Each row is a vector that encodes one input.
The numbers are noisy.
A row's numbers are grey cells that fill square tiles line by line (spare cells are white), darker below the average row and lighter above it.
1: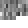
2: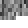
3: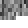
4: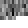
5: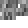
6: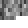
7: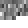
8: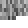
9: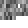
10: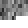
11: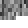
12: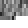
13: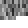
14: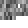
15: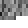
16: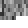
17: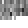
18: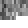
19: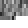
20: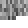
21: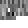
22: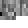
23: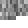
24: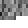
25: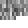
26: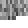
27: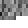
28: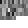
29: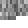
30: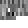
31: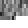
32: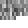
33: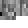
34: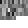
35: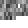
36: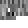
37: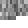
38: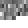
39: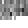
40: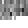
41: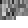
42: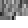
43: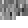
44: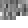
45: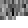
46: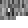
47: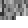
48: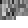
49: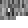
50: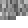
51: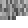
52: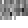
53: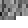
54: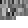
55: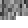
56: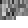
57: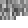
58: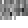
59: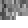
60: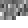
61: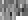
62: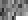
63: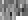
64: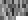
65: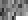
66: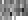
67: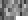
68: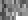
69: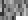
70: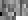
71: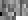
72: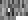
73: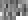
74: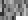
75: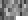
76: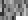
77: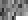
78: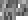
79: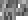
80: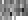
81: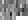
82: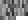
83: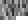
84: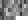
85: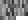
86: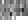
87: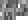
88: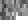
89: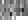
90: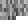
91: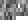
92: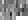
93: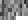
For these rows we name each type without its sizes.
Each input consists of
either a label, or a point on a line, or a node of a tree.
